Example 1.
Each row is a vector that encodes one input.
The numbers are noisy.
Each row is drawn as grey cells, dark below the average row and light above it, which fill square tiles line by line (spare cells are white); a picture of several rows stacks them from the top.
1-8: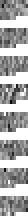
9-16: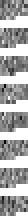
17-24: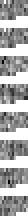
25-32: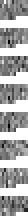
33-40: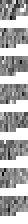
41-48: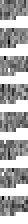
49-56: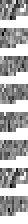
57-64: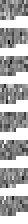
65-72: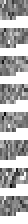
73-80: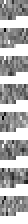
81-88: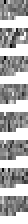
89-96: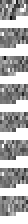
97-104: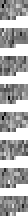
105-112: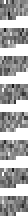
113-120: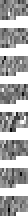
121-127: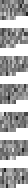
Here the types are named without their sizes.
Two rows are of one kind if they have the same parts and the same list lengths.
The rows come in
3 kinds.
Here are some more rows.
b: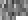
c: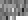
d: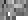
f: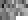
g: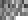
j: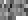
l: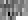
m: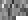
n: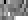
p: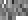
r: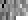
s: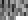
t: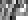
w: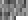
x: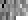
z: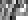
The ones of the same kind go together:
b, c, d, j, m, n, p
f, g, l, r, s, w, x
t, z

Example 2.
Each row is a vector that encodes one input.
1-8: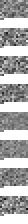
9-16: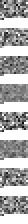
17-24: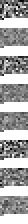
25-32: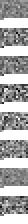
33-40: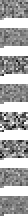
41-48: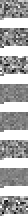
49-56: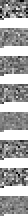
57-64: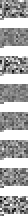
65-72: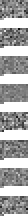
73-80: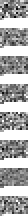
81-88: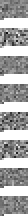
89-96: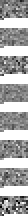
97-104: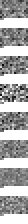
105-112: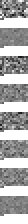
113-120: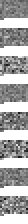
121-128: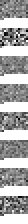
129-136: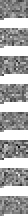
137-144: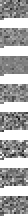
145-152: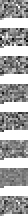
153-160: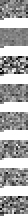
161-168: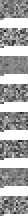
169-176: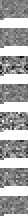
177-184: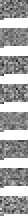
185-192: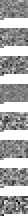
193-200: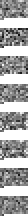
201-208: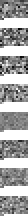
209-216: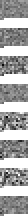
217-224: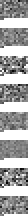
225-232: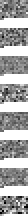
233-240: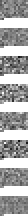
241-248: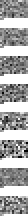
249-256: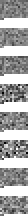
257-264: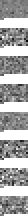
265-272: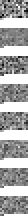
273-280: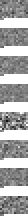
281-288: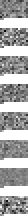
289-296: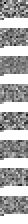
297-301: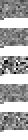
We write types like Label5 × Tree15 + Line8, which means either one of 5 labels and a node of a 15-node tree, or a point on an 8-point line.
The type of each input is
Bool × Line10.
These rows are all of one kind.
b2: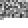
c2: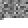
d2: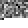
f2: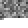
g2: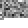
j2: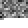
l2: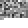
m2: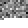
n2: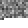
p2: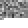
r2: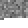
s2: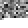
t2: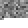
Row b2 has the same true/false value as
g2, l2, m2 and n2.
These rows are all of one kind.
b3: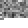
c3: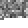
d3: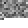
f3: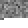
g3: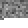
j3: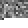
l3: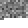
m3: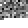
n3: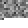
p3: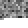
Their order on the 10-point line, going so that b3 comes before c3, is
m3, d3, p3, j3, l3, b3, f3, g3, n3, c3.
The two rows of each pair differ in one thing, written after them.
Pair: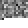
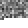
the place on the 10-point line
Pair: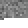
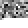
the true/false value
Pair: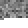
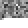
the true/false value
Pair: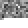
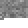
the true/false value
